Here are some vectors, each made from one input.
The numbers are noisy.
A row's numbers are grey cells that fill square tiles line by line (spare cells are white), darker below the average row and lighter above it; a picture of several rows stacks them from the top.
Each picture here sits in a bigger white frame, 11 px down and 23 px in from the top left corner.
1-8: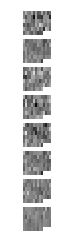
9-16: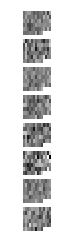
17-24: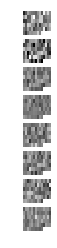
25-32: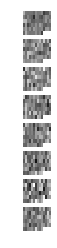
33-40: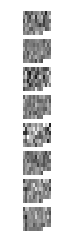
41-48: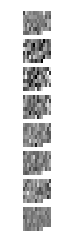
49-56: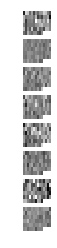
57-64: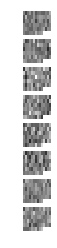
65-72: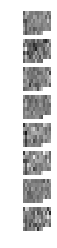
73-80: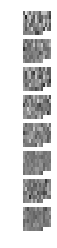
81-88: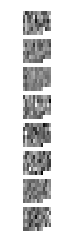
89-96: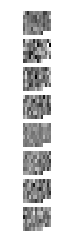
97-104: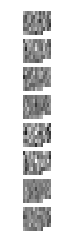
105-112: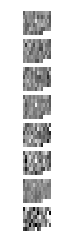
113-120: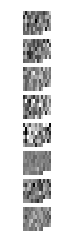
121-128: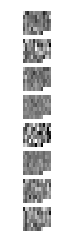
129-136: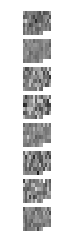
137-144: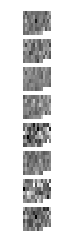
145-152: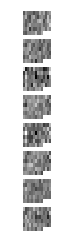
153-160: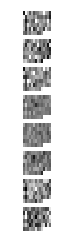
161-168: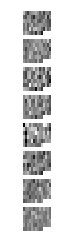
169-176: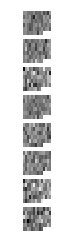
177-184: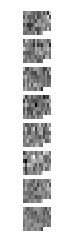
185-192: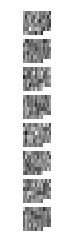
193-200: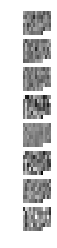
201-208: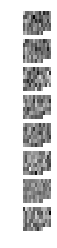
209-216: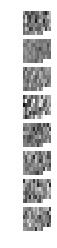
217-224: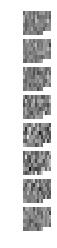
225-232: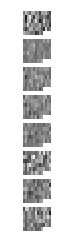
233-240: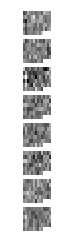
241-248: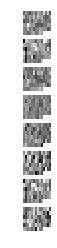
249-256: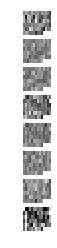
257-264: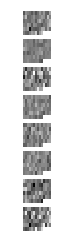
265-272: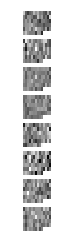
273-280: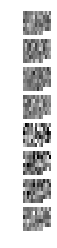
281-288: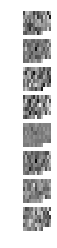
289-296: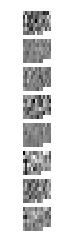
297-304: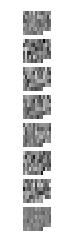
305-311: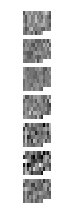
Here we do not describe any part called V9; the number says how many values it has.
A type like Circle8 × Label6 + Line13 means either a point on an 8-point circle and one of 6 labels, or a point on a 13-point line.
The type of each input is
(Bool × Bool × Bool + Unit) × Label8 + V9 × V9.
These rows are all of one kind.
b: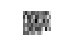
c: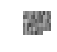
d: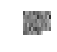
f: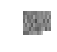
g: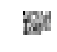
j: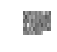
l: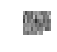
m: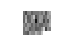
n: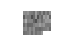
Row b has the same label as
d, j and m.
